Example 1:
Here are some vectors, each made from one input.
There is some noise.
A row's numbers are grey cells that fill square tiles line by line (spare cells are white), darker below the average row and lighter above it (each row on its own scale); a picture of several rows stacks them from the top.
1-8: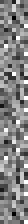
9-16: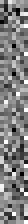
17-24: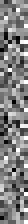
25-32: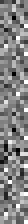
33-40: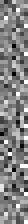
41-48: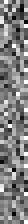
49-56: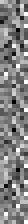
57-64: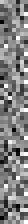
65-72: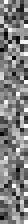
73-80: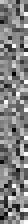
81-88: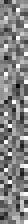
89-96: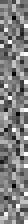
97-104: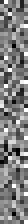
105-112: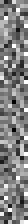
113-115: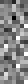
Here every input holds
a point on a 9-point line.
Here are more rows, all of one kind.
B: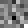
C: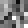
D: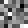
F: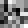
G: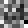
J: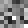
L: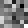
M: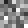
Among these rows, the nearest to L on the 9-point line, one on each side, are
B and G.
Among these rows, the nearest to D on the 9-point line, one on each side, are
G and J.
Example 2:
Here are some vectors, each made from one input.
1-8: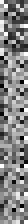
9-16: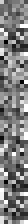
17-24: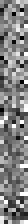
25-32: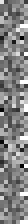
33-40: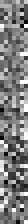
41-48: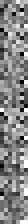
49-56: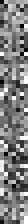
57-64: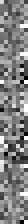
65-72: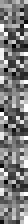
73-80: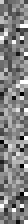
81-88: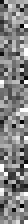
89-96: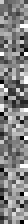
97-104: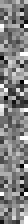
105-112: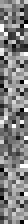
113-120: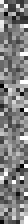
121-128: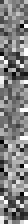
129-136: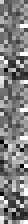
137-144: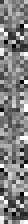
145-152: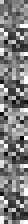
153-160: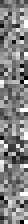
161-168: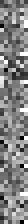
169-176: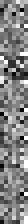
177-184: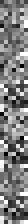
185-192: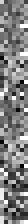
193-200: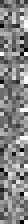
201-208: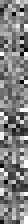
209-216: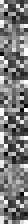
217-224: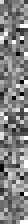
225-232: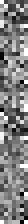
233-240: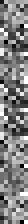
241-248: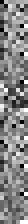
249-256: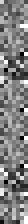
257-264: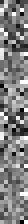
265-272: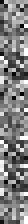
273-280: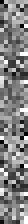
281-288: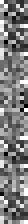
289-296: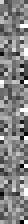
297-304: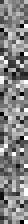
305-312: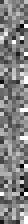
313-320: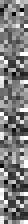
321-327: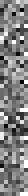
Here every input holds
three true/false values.
